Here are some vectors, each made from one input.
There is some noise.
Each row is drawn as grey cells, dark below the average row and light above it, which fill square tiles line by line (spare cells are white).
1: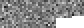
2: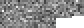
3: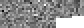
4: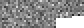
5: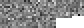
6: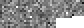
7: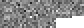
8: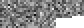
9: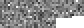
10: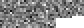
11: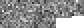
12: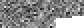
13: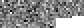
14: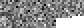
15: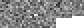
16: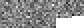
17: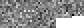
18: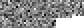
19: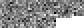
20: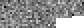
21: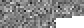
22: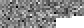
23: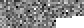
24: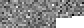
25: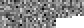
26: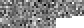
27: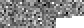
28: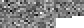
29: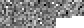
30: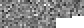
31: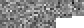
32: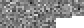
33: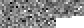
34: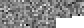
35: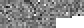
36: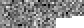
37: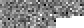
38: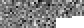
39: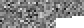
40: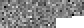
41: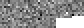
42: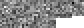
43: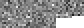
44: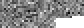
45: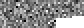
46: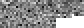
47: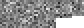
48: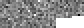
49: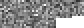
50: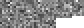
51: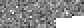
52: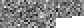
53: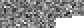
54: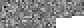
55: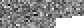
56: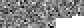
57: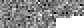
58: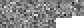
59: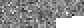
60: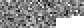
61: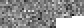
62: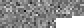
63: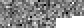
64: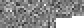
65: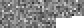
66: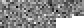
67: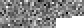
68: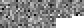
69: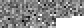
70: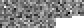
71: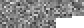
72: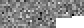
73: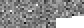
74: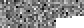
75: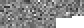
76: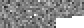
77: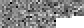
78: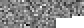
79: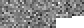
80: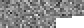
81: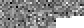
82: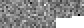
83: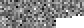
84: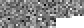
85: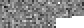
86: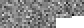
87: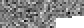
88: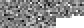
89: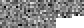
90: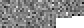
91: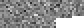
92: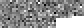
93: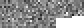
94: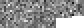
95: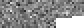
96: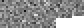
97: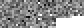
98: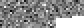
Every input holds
a point on each of three 5-point lines, together with either one of 5 labels, or a point on a 5-point line.
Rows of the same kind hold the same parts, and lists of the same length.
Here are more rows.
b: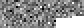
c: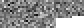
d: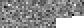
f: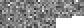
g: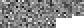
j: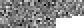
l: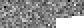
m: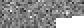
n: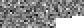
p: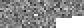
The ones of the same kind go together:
b, c, g, j, n
d, f, l, m, p

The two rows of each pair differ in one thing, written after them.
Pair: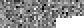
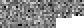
the label
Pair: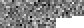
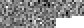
the place on one of the three 5-point lines
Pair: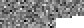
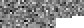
the place on one of the three 5-point lines
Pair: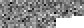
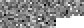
the place on one of the three 5-point lines
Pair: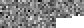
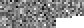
the label
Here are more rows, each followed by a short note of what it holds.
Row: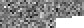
one of 5 labels and a point on each of three 5-point lines
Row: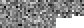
one of 5 labels and a point on each of three 5-point lines
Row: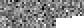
one of 5 labels and a point on each of three 5-point lines
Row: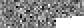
one of 5 labels and a point on each of three 5-point lines
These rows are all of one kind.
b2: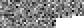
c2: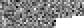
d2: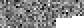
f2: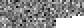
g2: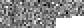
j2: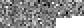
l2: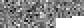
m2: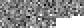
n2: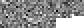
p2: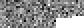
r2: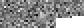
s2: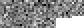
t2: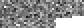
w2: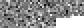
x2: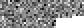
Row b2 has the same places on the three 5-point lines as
g2, j2, t2 and x2.
